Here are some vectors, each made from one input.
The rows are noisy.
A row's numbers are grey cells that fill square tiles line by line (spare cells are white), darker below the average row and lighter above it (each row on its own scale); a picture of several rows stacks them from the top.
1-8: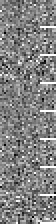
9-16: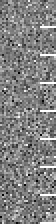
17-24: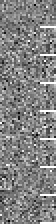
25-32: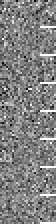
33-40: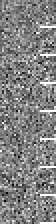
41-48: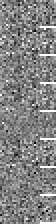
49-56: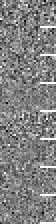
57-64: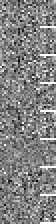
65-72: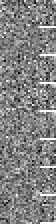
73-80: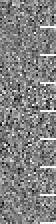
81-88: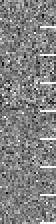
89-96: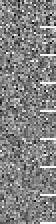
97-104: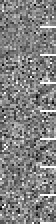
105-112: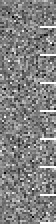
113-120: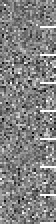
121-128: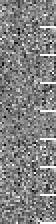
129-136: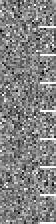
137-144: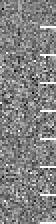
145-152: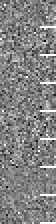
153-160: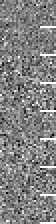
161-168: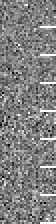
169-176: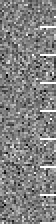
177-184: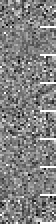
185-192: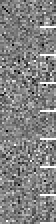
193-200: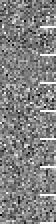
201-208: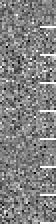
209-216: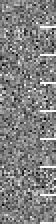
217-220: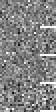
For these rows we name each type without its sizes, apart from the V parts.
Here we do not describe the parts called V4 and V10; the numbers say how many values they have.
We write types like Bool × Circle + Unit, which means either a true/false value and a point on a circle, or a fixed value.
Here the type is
Label × V4 × V10 + Tree × Tree.
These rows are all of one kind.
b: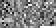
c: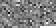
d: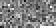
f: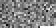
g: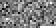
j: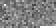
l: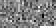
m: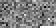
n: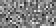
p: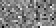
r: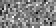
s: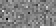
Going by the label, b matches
c, g, l and m.
